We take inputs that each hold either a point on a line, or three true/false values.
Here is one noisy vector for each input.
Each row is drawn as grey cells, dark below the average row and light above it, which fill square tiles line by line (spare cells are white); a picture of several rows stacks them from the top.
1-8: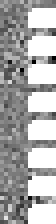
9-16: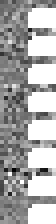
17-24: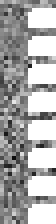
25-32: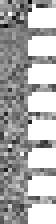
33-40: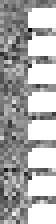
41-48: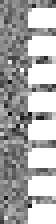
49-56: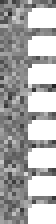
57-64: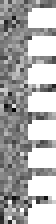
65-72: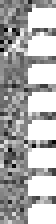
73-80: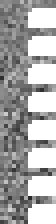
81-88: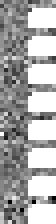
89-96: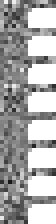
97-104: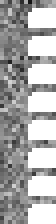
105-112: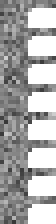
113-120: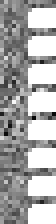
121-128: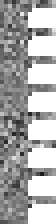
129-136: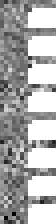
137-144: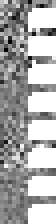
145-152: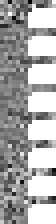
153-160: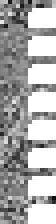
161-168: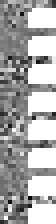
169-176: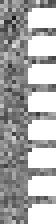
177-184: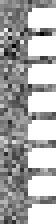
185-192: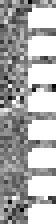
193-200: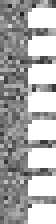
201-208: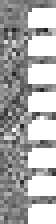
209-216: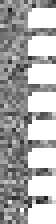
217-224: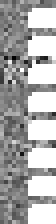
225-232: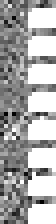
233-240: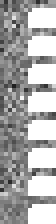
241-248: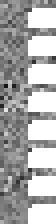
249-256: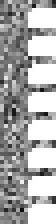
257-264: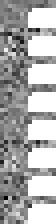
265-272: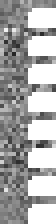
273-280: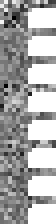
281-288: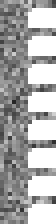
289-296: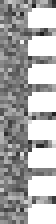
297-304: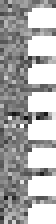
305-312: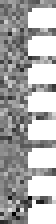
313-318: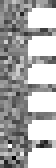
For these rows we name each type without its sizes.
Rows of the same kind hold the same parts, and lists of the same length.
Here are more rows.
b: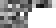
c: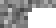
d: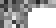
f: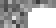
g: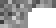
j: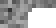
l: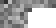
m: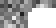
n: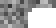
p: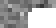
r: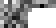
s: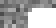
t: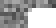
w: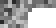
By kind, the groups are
b, d, f, g, j, m, n, p, r, w
c, l, s, t

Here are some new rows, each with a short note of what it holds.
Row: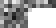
three true/false values
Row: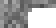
a point on a line
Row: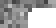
a point on a line
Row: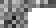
three true/false values
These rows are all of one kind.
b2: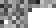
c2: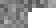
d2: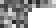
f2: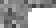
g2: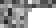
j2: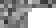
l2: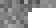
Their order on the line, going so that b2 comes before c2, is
b2, c2, f2, g2, l2, d2, j2.
